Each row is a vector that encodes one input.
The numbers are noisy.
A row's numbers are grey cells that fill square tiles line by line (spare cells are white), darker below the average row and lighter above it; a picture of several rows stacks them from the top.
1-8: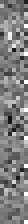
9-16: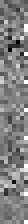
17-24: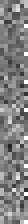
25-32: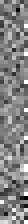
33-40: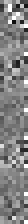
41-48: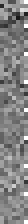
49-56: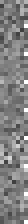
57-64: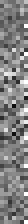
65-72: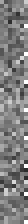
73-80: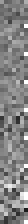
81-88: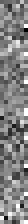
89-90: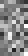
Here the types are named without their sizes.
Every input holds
a list of points on a line.
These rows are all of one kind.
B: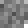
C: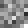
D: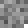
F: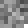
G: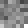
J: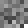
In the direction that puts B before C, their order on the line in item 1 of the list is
G, B, C, J, F, D.
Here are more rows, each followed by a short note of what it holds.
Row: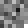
the empty list
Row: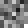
the empty list
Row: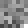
the empty list
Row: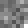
a list of one item
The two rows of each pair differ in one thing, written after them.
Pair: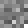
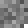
the place on the line in item 1 of the list
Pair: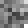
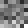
the place on the line in item 2 of the list
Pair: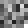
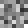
the place on the line in item 2 of the list
